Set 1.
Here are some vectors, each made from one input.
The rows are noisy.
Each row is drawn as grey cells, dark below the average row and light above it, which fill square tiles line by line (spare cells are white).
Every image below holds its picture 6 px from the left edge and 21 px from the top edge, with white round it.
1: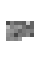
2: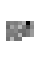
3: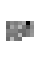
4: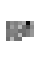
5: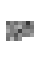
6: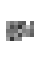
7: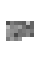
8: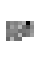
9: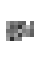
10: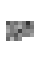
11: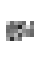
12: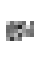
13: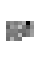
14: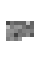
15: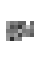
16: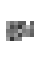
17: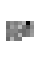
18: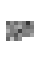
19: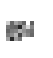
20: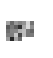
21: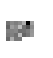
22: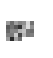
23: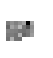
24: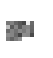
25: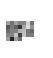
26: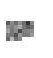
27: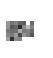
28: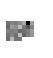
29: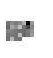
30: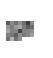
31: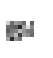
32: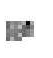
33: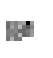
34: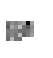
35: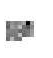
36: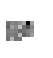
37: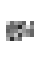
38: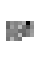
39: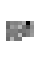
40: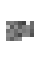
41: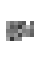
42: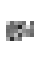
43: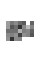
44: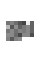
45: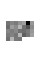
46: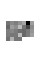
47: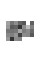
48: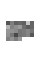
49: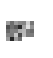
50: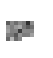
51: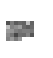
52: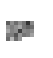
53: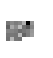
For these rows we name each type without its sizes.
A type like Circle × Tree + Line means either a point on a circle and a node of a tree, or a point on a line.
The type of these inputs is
Line.
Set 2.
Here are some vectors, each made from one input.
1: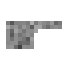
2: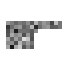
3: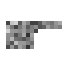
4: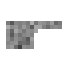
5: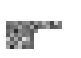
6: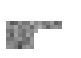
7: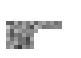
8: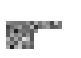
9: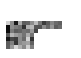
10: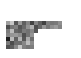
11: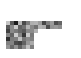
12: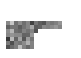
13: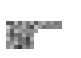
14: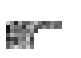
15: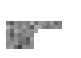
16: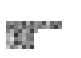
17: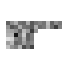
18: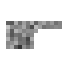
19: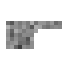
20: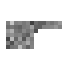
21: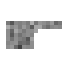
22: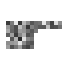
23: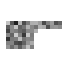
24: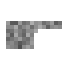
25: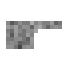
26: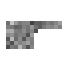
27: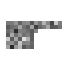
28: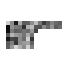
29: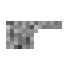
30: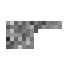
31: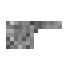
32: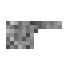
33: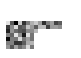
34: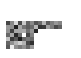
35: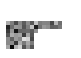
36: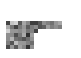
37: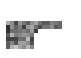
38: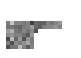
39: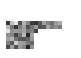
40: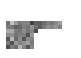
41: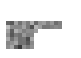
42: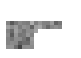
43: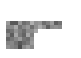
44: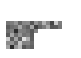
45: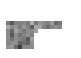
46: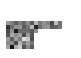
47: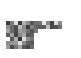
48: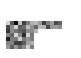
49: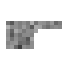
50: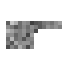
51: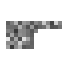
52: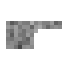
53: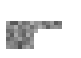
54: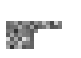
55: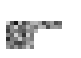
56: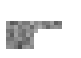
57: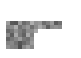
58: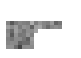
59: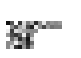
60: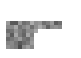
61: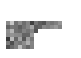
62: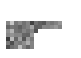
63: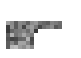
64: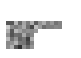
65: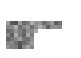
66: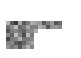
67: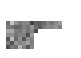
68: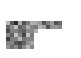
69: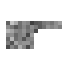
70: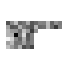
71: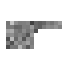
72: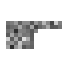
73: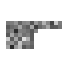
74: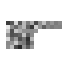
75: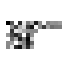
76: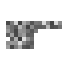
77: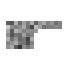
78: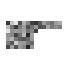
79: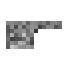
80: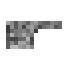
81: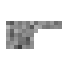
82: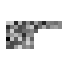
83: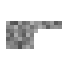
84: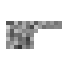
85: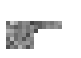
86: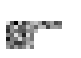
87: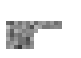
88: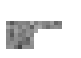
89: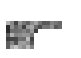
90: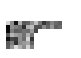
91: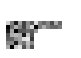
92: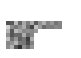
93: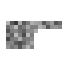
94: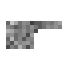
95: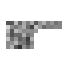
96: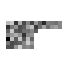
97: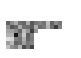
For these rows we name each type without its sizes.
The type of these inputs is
Label.
